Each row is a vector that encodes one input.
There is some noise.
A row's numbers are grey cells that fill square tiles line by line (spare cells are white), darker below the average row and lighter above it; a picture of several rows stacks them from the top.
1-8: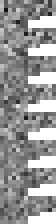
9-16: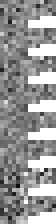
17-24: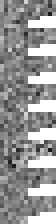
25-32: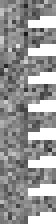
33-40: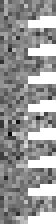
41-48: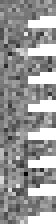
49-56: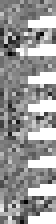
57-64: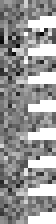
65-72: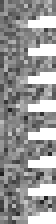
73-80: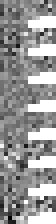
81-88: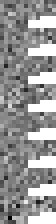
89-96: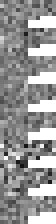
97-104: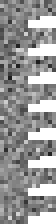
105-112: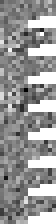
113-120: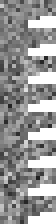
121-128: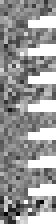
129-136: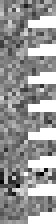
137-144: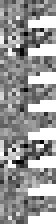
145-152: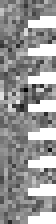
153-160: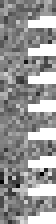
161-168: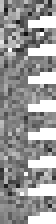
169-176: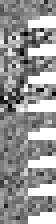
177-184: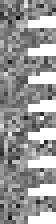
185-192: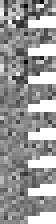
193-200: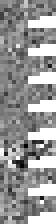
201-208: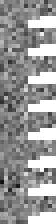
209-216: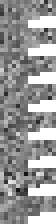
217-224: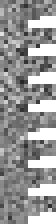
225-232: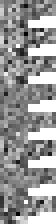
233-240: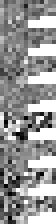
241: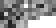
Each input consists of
either a point on a 3-point line and a point on a 4-point line, or a point on an 11-point line, or a point on a 17-point line.
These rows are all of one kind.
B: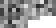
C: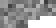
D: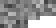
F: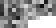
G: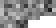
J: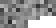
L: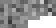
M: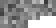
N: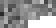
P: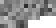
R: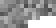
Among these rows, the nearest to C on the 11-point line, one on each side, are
B and R.
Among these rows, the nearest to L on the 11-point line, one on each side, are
G and J.
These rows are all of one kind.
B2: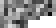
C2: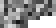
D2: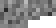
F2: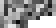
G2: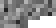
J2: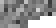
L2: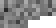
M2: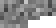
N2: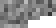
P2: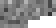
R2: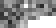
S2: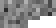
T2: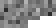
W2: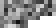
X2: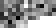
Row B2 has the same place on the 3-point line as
F2, J2, M2 and X2.
